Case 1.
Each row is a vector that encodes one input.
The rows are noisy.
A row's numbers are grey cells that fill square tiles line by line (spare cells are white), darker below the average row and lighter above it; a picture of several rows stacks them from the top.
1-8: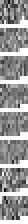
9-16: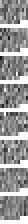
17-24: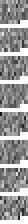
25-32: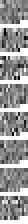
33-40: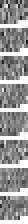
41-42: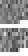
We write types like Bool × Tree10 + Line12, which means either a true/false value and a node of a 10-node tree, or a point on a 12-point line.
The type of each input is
Label6 × Label6.
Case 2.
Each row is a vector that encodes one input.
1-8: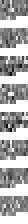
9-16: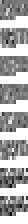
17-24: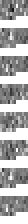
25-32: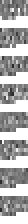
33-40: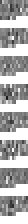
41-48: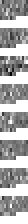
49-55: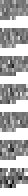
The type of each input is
List2(Line5).
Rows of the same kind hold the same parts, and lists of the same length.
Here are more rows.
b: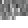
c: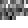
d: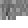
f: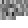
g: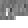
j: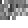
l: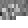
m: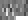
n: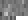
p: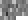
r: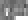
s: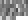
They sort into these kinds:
b, g, l, m, n, r
c
d, f, j, p, s

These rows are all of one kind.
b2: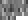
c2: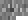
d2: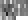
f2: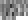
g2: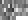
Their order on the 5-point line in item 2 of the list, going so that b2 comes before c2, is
d2, b2, f2, c2, g2.
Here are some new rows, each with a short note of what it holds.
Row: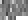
a list of two items
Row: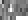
a list of one item
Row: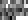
the empty list
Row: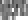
a list of one item
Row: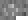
a list of one item
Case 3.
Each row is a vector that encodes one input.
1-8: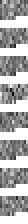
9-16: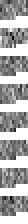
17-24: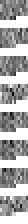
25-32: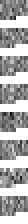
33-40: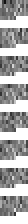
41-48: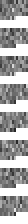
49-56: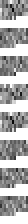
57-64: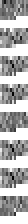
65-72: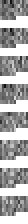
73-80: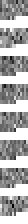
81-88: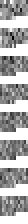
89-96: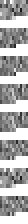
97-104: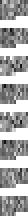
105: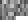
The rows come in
2 kinds.
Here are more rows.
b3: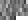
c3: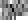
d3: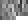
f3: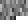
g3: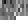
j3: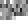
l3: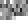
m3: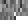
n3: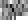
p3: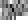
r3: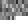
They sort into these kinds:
b3, d3, f3, g3, m3, r3
c3, j3, l3, n3, p3

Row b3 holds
a point on a 6-point circle and a true/false value.
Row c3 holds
a true/false value.
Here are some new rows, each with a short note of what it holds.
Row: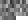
a point on a 6-point circle and a true/false value
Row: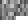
a point on a 6-point circle and a true/false value
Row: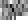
a true/false value
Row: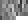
a point on a 6-point circle and a true/false value
